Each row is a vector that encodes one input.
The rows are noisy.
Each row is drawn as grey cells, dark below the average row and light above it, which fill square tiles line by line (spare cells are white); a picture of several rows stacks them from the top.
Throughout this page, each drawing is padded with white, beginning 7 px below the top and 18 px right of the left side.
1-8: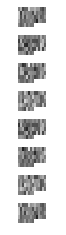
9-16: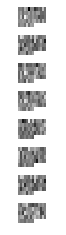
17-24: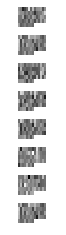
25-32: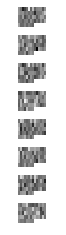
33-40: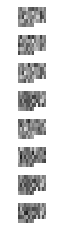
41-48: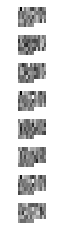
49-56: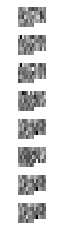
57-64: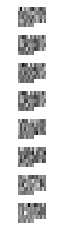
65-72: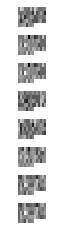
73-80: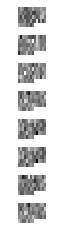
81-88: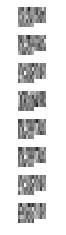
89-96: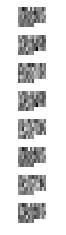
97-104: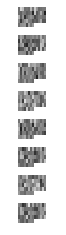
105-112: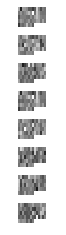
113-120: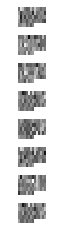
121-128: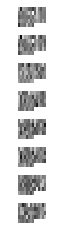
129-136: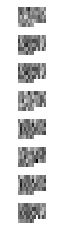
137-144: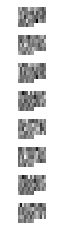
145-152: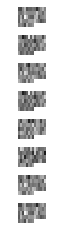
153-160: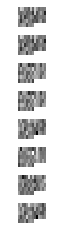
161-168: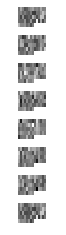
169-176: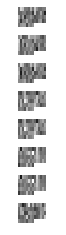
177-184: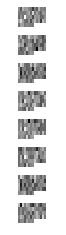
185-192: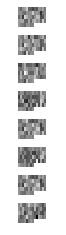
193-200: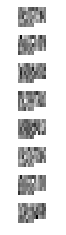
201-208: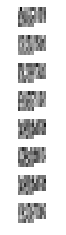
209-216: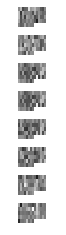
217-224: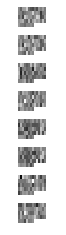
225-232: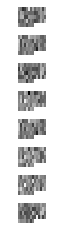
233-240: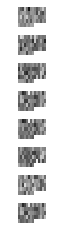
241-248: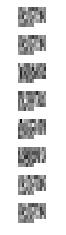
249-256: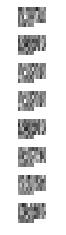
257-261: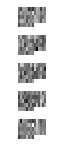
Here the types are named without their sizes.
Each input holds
either a point on a line, or three true/false values.
